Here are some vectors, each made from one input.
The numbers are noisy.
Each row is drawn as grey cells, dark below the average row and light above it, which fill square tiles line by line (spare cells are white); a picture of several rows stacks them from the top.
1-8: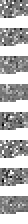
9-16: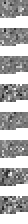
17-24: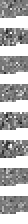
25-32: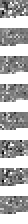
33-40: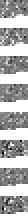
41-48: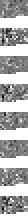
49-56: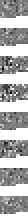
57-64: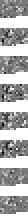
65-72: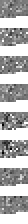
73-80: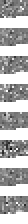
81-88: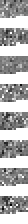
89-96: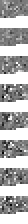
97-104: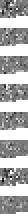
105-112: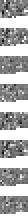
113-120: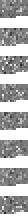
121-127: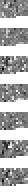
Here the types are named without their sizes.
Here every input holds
either a label, or a point on each of two lines.
